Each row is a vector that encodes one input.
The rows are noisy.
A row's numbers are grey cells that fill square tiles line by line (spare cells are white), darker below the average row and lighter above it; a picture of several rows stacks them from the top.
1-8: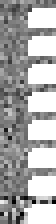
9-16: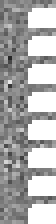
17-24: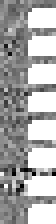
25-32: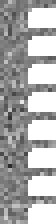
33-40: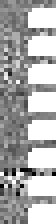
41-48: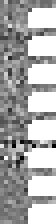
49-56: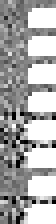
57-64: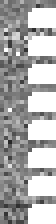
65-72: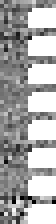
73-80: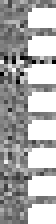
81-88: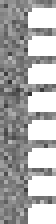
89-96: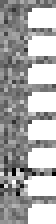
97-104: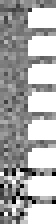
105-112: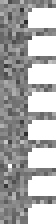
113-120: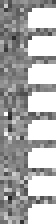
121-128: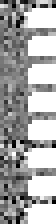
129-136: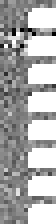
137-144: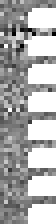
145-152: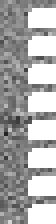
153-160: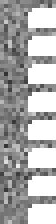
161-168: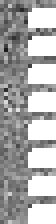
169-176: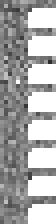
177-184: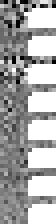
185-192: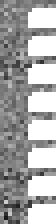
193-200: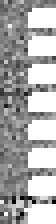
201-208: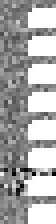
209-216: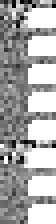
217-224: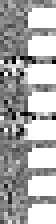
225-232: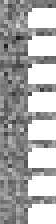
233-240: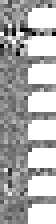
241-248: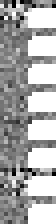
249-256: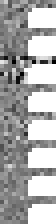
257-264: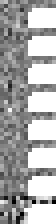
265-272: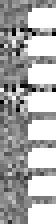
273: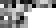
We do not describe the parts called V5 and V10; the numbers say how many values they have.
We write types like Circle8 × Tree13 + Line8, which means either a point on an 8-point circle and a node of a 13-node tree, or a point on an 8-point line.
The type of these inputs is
Line6 + (Line9 × V5 + V10) × Tree11.
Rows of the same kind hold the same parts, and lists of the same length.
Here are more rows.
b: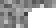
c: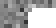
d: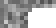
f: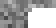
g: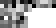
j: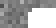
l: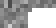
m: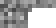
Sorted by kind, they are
b, c, d, f
g
j, l, m

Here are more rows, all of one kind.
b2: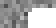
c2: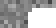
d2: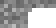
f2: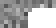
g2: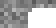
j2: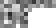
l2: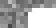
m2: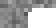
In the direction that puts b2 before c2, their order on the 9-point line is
l2, j2, b2, d2, g2, c2, f2, m2.
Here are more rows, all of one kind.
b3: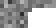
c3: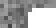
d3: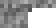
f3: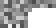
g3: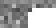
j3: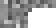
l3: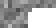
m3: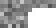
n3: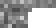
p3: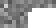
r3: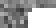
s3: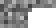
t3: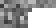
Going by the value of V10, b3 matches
c3, p3, r3 and t3.
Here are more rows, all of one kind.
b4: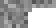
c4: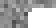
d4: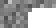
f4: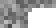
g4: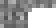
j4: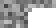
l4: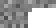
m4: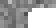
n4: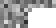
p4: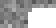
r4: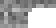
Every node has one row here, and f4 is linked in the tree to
d4 and j4.
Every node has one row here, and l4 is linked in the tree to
m4 and r4.
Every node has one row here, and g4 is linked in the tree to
c4 and m4.
